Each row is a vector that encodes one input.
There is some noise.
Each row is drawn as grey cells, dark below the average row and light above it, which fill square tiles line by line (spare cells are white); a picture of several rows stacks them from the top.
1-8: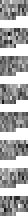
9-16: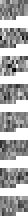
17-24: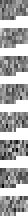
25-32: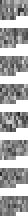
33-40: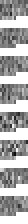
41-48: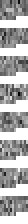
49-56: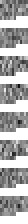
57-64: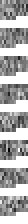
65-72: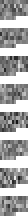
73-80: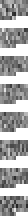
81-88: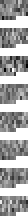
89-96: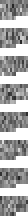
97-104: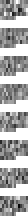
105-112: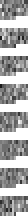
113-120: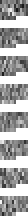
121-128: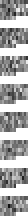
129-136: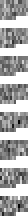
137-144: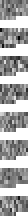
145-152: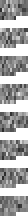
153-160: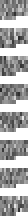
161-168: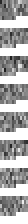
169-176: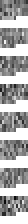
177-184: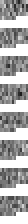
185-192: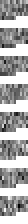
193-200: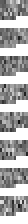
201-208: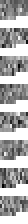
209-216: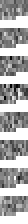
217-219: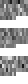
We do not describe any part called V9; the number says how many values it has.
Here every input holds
a point on a 13-point line, together with either three true/false values, or a value of V9.
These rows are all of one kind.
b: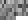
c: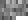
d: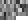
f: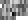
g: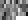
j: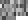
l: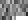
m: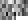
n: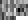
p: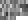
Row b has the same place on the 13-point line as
d, f, j and p.
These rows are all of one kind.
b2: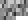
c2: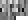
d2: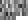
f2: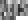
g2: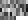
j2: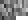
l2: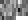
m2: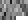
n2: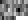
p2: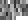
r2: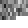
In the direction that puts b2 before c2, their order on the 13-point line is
f2, n2, r2, j2, l2, m2, b2, p2, d2, g2, c2.
